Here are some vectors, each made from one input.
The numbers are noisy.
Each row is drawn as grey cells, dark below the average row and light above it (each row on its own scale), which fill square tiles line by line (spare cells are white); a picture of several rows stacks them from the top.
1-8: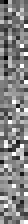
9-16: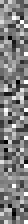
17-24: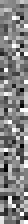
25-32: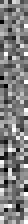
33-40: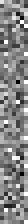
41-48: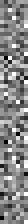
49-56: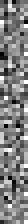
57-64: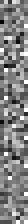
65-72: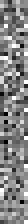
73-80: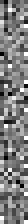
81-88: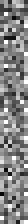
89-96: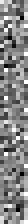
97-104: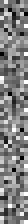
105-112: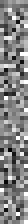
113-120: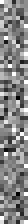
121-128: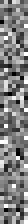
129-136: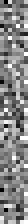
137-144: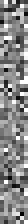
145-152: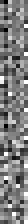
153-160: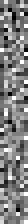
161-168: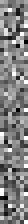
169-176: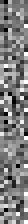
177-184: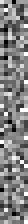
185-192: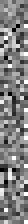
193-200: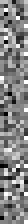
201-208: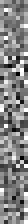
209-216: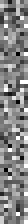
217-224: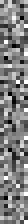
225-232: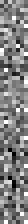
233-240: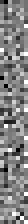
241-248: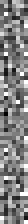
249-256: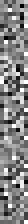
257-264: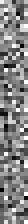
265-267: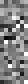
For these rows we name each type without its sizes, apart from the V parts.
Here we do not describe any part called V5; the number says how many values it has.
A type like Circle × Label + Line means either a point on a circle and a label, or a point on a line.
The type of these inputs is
Line + List(Bool × V5).
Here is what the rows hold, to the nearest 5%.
About 30% of them hold a point on a line. The rest are lists of items, each a true/false value and a value of V5.
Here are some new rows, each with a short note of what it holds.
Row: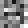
a list of two items
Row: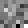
the empty list
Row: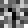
a point on a line
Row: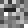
a point on a line
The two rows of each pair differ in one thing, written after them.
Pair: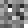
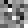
the value of V5 in item 2 of the list
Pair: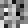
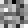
the value of V5 in item 2 of the list
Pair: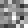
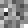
the true/false value in item 1 of the list
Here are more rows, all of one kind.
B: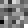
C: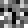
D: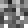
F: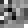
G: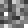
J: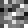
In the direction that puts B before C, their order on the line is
J, B, D, G, F, C.
